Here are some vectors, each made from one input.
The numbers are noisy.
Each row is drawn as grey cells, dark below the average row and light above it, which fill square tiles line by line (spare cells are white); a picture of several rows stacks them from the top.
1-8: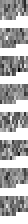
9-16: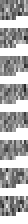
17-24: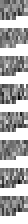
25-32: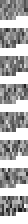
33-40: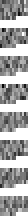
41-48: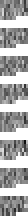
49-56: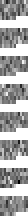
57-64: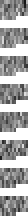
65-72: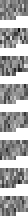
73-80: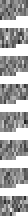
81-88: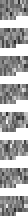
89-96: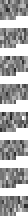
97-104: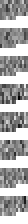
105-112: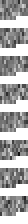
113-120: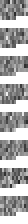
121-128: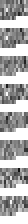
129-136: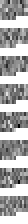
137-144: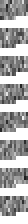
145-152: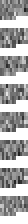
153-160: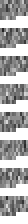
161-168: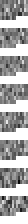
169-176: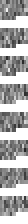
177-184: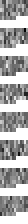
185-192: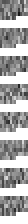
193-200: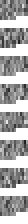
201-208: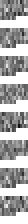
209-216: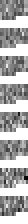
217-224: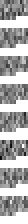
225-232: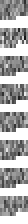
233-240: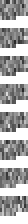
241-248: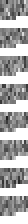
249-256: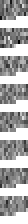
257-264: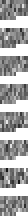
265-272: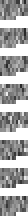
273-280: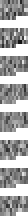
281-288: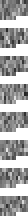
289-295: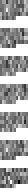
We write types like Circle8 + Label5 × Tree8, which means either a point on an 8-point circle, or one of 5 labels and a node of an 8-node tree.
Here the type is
(Bool × Bool × Bool + Unit) × Circle5 + Circle17 + Unit.
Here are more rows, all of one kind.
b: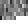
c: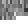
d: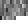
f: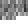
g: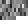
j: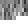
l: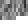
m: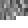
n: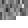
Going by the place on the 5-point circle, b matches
d and m.
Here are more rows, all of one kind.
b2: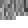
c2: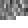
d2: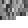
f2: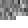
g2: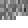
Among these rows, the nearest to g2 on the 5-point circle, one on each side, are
b2 and f2.
